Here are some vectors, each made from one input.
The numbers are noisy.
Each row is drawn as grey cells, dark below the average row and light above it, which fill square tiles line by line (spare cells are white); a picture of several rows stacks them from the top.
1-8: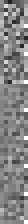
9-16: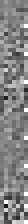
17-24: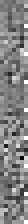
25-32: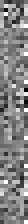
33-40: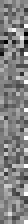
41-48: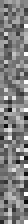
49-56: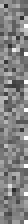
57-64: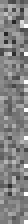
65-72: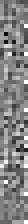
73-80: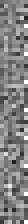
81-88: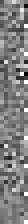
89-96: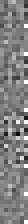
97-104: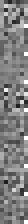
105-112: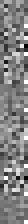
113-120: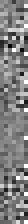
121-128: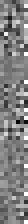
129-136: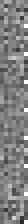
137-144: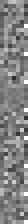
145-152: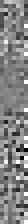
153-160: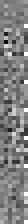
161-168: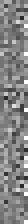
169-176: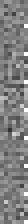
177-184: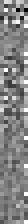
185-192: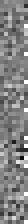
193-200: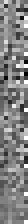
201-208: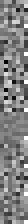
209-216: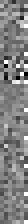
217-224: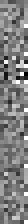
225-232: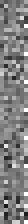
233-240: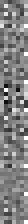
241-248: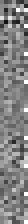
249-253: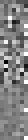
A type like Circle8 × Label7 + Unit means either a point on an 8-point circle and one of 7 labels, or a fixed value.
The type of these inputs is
List2(Line9).
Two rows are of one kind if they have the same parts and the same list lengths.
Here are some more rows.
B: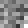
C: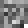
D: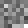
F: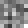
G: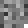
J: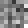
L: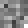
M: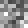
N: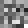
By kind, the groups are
B, D, F, G, L
C, J, N
M

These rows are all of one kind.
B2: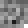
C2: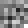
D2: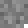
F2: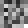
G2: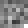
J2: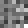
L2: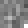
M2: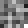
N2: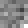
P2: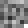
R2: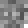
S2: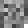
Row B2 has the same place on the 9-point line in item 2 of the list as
J2 and N2.
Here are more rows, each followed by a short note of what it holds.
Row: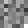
a list of two items
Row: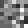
the empty list
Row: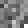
a list of one item
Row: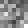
the empty list
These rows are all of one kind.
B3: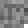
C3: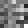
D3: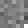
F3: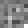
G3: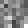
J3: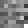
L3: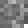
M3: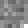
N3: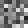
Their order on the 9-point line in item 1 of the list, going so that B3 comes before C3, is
M3, L3, N3, D3, B3, C3, J3, G3, F3.
